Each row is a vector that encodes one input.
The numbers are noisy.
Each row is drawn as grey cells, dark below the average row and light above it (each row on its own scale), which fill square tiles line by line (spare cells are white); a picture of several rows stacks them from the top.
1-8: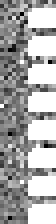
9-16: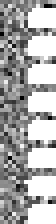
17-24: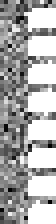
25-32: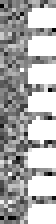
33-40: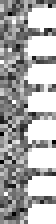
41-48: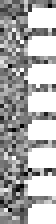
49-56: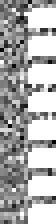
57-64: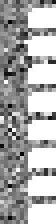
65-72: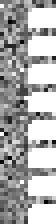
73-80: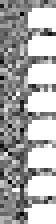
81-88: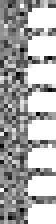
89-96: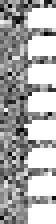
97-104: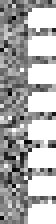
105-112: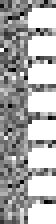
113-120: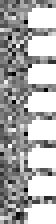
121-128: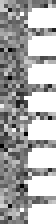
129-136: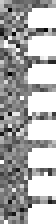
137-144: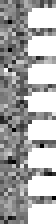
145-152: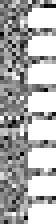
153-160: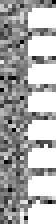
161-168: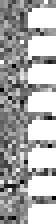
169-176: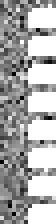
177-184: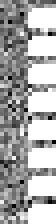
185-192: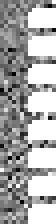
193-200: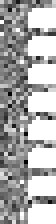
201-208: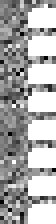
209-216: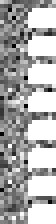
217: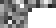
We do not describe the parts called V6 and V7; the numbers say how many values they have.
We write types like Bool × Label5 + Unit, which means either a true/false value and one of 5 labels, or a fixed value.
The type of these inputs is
(Circle8 + List2(V6)) × Label8 × V7 + Line5.
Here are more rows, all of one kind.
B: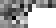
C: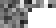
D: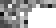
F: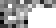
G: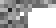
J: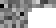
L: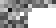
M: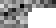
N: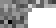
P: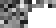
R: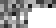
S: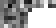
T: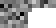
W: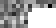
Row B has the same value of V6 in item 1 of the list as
C, D, G and N.
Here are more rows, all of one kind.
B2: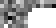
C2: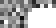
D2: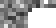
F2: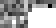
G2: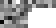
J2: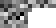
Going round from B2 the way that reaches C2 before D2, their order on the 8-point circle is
B2, C2, F2, D2, G2, J2.
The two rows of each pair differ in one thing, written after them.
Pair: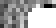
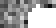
the value of V6 in item 2 of the list
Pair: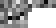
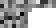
the label
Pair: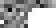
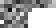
the value of V6 in item 2 of the list
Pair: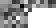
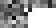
the value of V6 in item 1 of the list
